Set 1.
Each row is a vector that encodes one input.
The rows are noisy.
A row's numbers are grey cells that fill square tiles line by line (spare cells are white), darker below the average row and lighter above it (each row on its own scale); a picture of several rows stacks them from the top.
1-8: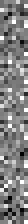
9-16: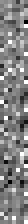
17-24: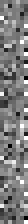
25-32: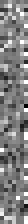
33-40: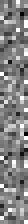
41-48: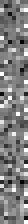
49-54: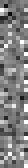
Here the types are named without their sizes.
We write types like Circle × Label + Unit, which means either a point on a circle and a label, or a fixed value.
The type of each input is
Line.
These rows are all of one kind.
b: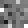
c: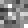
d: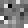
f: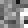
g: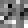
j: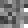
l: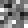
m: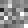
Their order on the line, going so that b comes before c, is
d, g, l, b, j, f, c, m.
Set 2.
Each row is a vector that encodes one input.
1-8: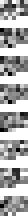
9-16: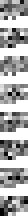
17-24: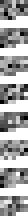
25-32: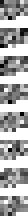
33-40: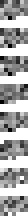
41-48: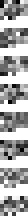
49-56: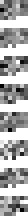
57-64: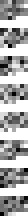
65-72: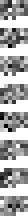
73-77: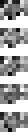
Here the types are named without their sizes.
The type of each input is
Line.
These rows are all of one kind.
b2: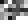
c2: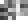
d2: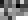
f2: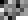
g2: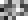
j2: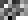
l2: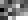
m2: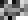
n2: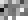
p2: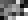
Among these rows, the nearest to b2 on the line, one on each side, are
j2 and n2.
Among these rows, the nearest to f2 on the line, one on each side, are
d2 and m2.
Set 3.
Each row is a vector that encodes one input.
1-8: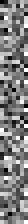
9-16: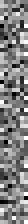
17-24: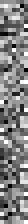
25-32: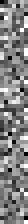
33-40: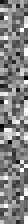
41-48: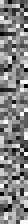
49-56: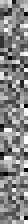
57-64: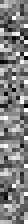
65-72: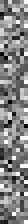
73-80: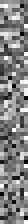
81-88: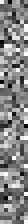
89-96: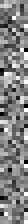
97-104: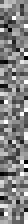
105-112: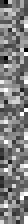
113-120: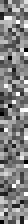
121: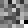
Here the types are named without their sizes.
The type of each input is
Circle.
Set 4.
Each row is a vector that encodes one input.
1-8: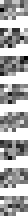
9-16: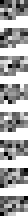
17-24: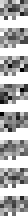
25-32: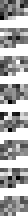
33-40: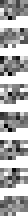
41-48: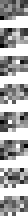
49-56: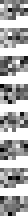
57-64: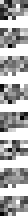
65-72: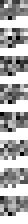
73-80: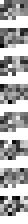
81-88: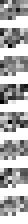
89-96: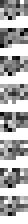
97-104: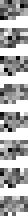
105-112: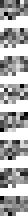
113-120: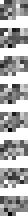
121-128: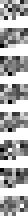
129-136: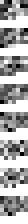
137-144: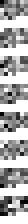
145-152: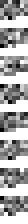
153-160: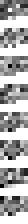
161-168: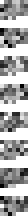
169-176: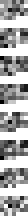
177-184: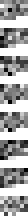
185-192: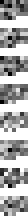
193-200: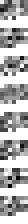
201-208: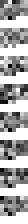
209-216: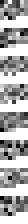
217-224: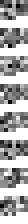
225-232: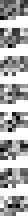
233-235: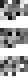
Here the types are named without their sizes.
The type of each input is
Line.
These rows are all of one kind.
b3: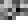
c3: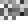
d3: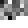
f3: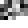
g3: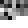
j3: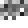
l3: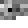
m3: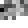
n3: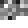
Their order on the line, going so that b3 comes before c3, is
g3, d3, n3, b3, l3, c3, j3, m3, f3.
